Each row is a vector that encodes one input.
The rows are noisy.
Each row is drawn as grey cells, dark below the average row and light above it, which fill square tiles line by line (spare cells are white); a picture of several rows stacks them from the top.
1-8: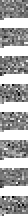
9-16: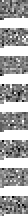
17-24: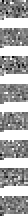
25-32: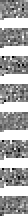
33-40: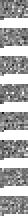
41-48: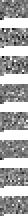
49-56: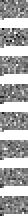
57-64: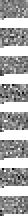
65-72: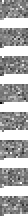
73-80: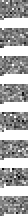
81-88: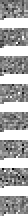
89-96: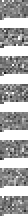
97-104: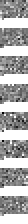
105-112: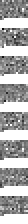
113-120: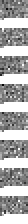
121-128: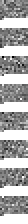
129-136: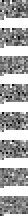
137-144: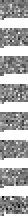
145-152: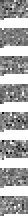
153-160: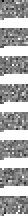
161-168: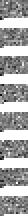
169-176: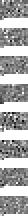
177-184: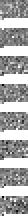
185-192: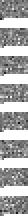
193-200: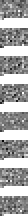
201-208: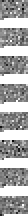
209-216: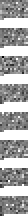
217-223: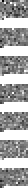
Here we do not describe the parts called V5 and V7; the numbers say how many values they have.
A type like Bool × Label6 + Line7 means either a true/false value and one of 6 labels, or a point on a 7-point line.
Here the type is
(Label9 × V7 + Line8) × Line4 + V5.
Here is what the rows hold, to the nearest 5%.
About 85% of them hold a point on a 4-point line, together with either one of 9 labels and a value of V7, or a point on an 8-point line. The rest hold a value of V5.
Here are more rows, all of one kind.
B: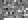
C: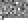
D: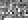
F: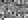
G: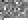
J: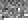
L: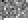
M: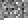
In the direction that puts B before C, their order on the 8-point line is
F, B, M, D, J, C, L, G.
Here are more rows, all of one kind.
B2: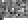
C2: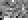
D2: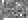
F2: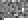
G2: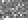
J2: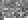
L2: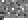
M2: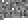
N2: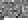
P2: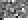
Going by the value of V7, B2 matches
D2, G2 and J2.
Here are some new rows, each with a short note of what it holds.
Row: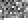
a point on a 4-point line and a point on an 8-point line
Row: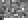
one of 9 labels, a point on a 4-point line and a value of V7
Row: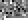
a value of V5
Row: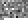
one of 9 labels, a point on a 4-point line and a value of V7
